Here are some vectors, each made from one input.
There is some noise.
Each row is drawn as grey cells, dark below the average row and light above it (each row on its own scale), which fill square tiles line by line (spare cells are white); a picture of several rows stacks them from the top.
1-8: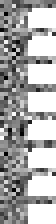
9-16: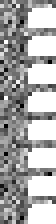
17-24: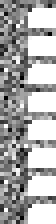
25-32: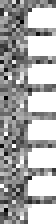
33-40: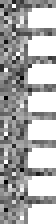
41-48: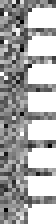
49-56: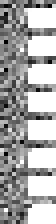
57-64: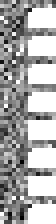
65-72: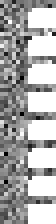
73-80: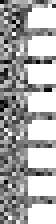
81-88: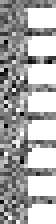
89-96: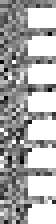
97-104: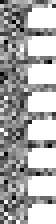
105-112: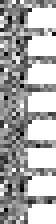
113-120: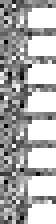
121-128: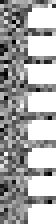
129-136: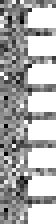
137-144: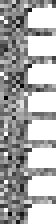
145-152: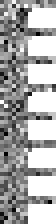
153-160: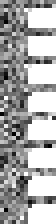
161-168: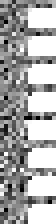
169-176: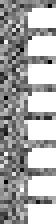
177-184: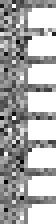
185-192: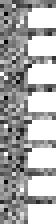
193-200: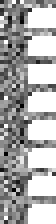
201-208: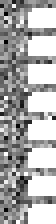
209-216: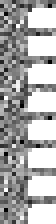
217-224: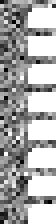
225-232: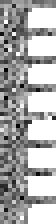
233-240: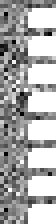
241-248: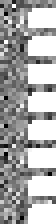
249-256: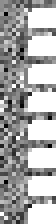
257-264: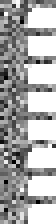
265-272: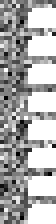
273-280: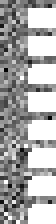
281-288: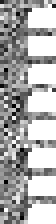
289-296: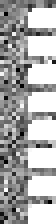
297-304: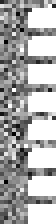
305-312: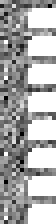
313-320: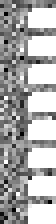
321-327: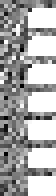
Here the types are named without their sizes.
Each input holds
either a label, or a point on a line and three true/false values.
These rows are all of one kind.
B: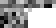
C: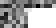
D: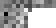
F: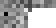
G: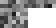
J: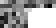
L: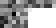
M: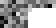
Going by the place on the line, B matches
L and M.
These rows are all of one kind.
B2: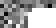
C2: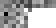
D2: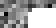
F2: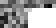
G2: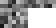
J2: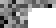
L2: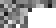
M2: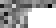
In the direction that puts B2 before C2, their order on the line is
J2, G2, F2, M2, D2, B2, L2, C2.
